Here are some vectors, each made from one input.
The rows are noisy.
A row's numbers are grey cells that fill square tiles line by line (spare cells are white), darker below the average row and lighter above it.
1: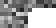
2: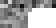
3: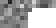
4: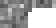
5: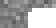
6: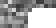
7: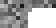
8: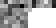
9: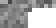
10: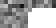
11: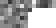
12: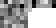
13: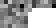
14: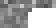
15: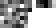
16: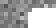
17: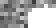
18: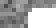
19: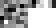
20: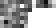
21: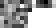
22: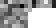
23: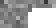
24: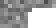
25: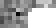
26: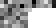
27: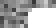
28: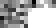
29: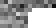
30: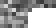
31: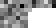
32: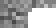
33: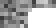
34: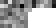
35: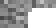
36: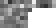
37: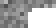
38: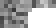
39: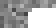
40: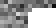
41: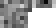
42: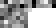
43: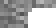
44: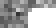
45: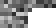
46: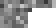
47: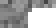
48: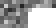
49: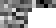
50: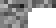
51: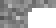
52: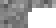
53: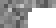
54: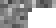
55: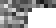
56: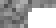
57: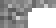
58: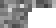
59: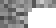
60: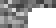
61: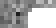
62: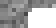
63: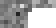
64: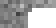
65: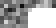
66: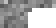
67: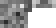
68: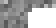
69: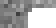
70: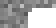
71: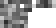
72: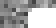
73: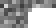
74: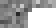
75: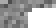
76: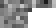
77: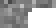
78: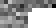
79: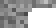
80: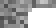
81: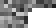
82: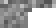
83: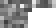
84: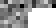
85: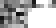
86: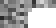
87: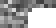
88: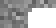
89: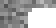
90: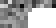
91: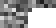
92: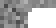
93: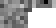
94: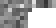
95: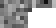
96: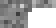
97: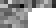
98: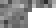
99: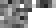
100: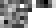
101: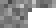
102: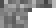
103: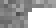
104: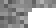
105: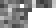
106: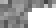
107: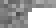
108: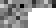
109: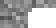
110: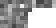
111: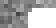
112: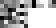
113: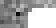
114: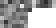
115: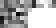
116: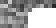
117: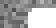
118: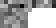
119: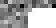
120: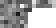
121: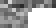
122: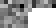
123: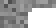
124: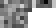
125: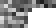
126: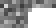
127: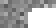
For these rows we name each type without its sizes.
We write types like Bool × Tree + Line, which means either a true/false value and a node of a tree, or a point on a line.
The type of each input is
Circle + Tree × Tree + Unit.
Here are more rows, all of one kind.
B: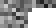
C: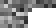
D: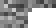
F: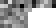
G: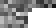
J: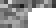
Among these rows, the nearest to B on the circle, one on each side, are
D and G.
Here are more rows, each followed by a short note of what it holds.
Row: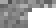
a node of each of two trees
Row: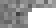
a node of each of two trees
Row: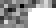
a fixed value
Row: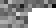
a point on a circle
